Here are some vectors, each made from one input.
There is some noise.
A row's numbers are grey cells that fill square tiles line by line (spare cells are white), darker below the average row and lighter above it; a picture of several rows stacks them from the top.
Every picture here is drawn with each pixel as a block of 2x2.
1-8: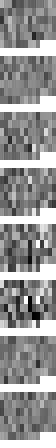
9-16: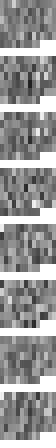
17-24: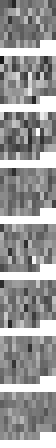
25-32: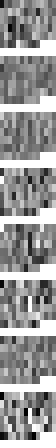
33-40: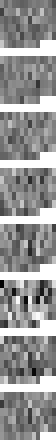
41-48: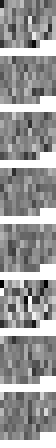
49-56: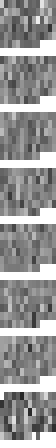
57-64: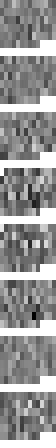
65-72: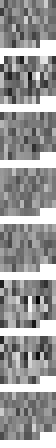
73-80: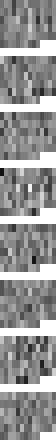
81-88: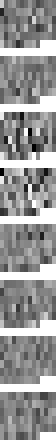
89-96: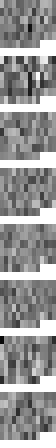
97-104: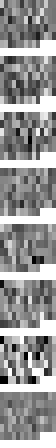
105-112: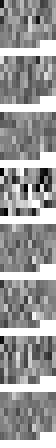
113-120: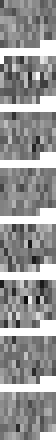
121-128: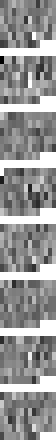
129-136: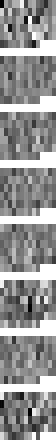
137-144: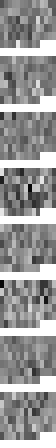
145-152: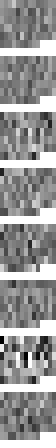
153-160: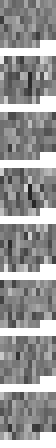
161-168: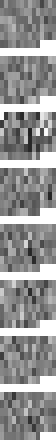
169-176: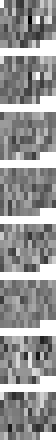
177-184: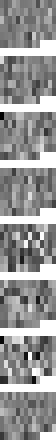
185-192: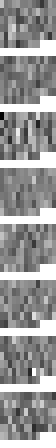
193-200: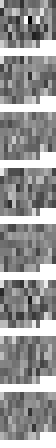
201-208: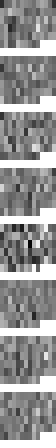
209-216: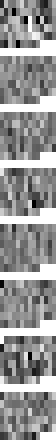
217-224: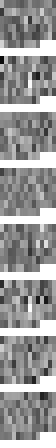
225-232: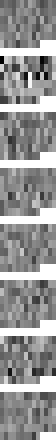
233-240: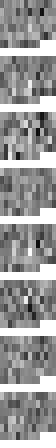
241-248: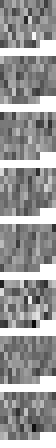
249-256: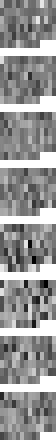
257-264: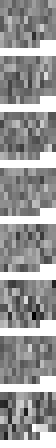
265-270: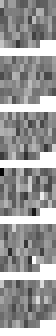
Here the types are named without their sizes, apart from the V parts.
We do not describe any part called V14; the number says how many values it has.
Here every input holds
a value of V14, together with either a label, or a point on a line.
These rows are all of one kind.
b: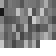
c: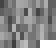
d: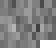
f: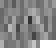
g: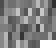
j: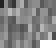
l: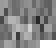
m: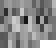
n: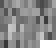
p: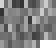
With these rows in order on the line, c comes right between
d and n.
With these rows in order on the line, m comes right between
l and p.
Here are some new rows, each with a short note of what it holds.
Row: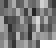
a label and a value of V14
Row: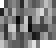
a point on a line and a value of V14
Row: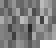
a label and a value of V14
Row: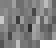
a label and a value of V14
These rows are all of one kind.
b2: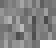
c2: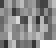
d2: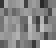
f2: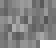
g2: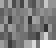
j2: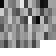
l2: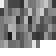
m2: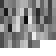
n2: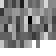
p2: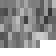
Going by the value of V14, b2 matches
f2, m2 and p2.
